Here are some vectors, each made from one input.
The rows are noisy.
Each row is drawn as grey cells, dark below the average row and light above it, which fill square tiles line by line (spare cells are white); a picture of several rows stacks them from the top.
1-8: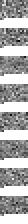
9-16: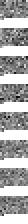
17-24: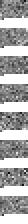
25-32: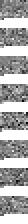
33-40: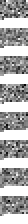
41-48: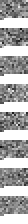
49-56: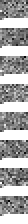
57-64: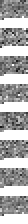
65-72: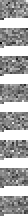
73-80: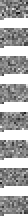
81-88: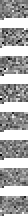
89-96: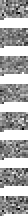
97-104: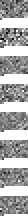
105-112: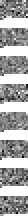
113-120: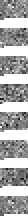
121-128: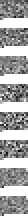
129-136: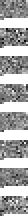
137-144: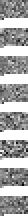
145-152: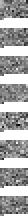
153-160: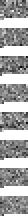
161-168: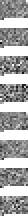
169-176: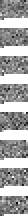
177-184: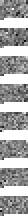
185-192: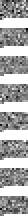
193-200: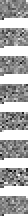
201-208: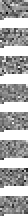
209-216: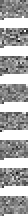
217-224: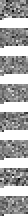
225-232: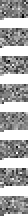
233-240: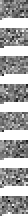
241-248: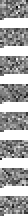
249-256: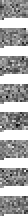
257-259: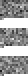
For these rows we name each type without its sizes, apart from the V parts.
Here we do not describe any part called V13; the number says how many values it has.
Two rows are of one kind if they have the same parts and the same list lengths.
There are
2 kinds of row.
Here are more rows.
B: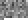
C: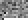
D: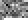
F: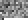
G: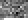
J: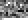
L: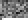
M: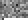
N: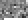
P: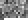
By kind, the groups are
B, C, F, M, N
D, G, J, L, P

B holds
a value of V13.
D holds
a point on a circle, a true/false value and a value of V13.
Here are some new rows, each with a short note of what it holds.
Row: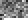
a point on a circle, a true/false value and a value of V13
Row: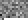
a value of V13
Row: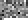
a point on a circle, a true/false value and a value of V13
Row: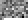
a point on a circle, a true/false value and a value of V13
